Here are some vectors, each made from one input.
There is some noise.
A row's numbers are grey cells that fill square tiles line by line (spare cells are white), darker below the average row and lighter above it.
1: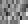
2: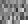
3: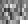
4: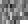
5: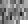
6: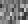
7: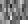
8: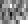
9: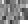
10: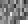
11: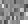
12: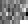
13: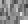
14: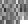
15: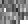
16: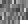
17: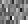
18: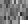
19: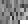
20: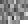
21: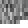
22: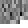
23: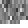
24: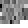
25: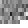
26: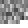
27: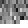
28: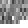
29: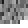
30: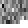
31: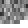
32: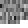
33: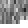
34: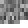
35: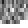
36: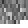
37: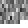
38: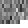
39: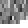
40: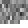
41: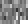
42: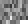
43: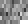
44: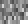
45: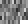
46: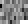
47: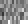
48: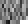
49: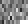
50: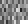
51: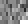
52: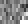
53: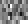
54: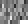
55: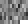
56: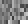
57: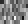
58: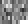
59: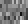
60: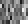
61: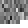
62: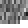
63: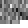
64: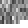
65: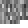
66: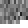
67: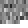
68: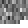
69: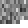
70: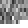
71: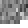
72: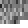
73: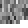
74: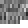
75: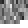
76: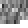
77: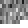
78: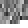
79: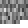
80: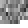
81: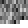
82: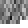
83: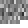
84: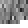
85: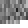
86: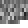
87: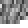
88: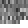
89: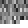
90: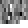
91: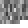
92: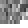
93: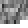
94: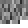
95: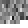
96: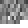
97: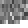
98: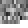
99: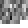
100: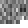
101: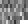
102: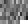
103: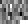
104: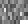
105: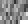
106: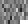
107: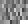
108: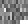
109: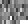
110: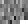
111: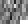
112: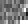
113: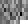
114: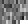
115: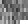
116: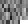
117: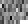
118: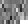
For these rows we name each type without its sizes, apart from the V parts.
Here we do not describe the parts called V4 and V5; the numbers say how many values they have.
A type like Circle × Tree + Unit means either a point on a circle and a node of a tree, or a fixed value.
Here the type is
Bool × Bool × Bool × (Line + V4) × V5.
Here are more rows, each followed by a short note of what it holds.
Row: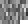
a point on a line, three true/false values and a value of V5
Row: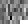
three true/false values, a value of V4 and a value of V5
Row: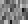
a point on a line, three true/false values and a value of V5
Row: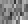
three true/false values, a value of V4 and a value of V5
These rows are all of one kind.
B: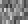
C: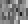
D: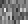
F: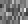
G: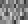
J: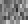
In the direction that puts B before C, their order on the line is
G, J, B, D, F, C.
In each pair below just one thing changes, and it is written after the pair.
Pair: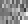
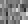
the value of V5
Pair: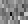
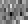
one of the three true/false values
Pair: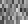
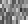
the value of V4
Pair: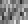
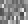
one of the three true/false values
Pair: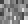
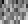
the value of V5
